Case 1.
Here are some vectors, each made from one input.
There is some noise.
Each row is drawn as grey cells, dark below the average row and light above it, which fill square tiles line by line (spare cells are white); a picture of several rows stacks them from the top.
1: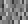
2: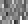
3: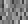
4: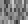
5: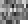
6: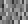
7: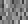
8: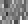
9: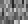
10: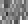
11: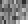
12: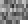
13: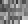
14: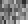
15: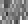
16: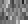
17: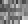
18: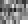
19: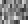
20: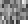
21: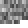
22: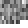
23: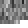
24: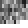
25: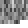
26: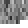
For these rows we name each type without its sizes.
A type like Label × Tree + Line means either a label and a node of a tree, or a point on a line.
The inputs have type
Bool × Bool × Bool.
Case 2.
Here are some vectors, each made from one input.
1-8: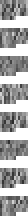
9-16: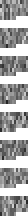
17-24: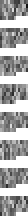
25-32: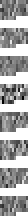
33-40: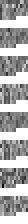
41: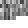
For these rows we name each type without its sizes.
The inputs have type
Tree.
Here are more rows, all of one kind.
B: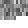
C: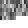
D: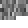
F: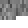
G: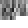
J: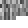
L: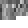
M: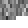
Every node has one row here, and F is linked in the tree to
B, D, L and M.
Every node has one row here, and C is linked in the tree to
L.
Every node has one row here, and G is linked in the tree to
D.
